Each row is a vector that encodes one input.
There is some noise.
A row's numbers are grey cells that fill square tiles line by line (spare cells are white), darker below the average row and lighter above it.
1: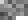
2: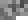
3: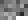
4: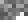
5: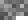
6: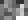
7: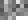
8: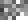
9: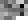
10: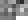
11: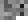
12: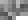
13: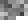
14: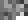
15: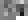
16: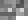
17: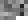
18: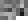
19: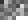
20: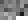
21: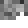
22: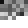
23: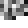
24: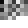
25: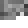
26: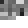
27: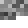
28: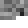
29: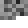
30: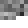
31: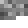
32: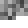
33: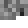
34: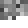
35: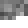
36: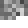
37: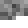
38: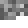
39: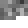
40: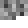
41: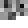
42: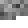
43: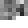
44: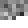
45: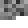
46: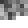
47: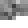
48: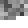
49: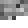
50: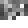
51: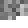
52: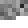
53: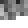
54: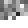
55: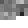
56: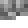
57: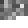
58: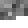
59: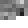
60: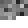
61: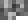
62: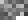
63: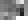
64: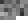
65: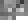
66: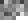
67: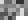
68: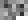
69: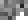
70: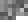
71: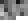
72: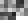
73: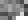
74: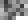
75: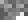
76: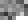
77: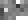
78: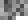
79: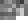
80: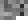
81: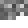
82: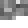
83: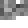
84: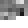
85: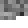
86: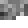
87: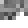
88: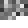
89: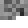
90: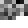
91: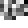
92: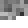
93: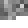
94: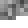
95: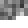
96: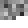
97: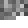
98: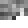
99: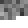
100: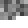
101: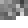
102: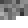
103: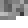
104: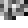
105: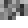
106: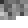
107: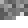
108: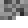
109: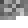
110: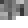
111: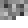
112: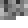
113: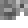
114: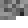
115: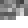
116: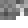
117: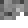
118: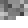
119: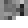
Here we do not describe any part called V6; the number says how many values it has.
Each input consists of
a list of up to two items, each a true/false value and a value of V6.
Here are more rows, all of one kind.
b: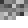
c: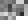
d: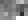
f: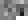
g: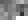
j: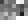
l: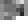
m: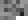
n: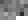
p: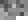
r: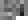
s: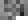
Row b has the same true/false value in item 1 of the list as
c and p.
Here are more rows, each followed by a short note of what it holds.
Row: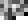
the empty list
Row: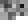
a list of one item
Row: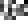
the empty list
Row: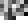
the empty list
